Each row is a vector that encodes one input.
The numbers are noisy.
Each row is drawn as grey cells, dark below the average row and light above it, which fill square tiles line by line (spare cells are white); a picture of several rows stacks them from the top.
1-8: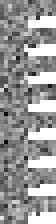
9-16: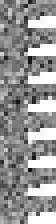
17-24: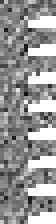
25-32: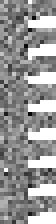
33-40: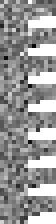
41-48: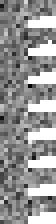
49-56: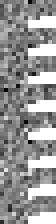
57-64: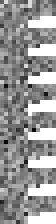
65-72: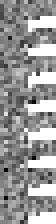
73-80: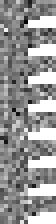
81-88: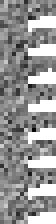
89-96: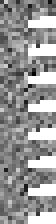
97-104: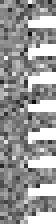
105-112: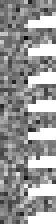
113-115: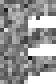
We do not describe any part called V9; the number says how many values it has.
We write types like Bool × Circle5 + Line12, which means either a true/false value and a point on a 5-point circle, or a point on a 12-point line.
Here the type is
(Line6 + V9) × Tree12.
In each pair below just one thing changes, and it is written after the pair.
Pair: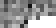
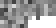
the place on the 6-point line
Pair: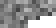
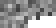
the node of the tree
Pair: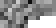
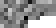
the place on the 6-point line
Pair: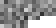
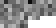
the node of the tree
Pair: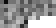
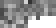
the place on the 6-point line
